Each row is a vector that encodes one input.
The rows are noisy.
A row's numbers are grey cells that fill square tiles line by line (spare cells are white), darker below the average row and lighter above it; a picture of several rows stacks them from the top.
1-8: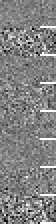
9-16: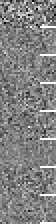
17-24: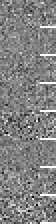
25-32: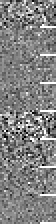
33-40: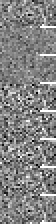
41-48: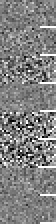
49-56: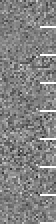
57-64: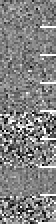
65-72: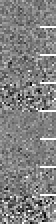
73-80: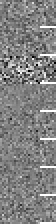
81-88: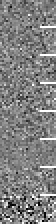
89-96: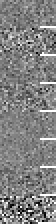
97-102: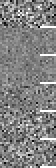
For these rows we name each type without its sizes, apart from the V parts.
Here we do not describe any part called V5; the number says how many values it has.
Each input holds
a true/false value, together with either a point on a line, or a value of V5.
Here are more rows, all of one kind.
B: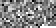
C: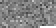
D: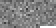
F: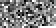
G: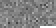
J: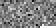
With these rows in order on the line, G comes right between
B and F.
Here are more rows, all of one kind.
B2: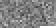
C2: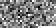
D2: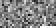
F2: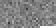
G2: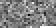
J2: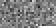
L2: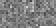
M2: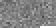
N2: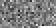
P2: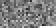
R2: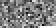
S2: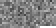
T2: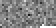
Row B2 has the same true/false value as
F2, M2, P2 and R2.
